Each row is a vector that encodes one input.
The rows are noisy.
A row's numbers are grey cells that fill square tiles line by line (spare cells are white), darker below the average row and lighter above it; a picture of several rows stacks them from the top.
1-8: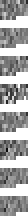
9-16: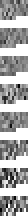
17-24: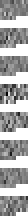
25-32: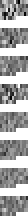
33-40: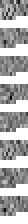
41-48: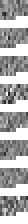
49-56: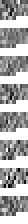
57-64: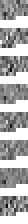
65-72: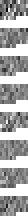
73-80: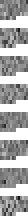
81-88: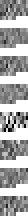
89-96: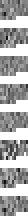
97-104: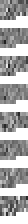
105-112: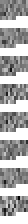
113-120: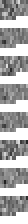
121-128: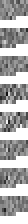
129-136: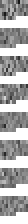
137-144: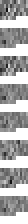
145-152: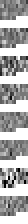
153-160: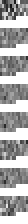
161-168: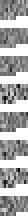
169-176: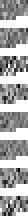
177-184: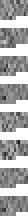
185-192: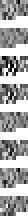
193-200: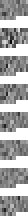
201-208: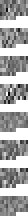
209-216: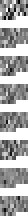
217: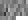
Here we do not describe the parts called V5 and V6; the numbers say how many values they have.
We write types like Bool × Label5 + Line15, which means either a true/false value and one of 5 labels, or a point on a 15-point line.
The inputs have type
Bool × Bool × Bool × Line9 + Circle9 × V6 + V5.
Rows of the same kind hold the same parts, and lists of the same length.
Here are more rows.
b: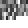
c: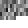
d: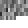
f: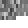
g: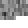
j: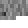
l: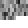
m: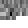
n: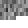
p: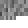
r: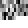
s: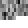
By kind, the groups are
b, f, m
c, d, n, p
g, j, l, r, s

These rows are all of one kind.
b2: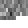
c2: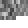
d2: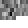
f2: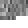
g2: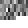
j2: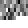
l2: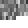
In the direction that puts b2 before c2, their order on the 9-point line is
f2, b2, j2, g2, d2, l2, c2.
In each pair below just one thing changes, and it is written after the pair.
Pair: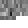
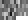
the place on the 9-point line
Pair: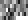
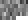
one of the three true/false values
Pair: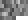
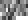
the place on the 9-point line
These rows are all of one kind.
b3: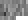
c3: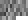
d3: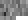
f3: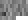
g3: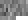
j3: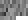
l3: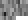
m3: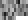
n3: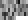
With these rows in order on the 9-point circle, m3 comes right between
c3 and l3.
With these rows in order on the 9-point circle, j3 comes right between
f3 and l3.
